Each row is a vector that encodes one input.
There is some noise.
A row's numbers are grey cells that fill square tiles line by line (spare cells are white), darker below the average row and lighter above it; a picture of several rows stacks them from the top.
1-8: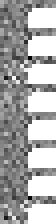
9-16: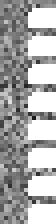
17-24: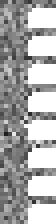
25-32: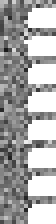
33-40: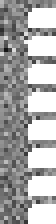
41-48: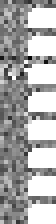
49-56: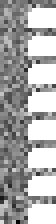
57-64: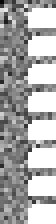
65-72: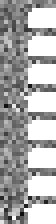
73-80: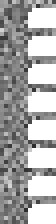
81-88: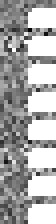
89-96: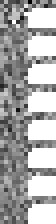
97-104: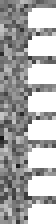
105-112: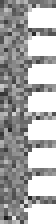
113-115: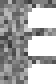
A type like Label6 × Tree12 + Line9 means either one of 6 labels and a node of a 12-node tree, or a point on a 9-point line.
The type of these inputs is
Line6.
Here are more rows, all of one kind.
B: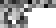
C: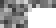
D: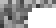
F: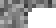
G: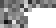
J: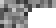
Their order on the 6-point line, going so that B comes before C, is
B, G, C, F, J, D.
